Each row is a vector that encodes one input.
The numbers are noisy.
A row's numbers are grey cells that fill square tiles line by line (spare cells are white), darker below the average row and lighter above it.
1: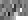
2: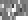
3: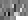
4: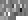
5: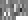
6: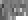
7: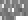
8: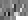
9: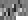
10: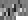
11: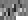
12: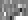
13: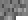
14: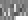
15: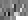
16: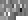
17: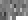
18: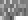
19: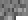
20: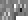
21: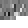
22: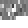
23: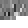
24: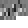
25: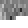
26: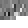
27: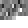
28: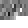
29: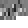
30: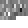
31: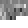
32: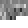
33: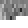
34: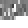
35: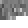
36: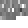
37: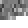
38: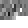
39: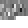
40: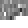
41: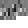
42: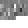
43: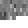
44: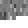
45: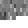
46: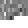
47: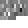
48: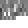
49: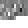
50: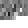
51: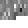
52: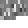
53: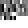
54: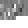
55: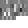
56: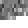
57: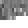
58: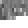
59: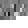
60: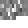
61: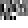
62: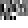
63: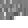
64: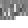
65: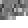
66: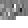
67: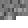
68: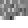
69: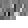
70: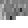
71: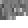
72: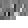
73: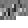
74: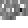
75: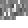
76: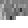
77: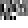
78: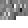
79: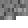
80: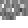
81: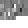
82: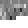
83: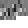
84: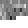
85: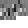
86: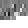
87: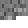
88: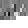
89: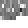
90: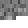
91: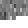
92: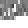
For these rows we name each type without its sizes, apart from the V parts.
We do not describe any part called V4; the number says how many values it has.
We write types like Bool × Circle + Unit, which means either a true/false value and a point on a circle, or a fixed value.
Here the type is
List(Bool × V4).
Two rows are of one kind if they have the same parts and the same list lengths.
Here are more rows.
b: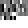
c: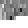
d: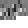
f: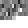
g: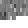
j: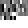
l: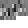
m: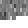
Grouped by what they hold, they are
b, j
c
d, f, g, l, m

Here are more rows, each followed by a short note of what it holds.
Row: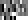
the empty list
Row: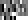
the empty list
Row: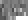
a list of one item
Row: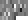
a list of two items
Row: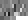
a list of one item
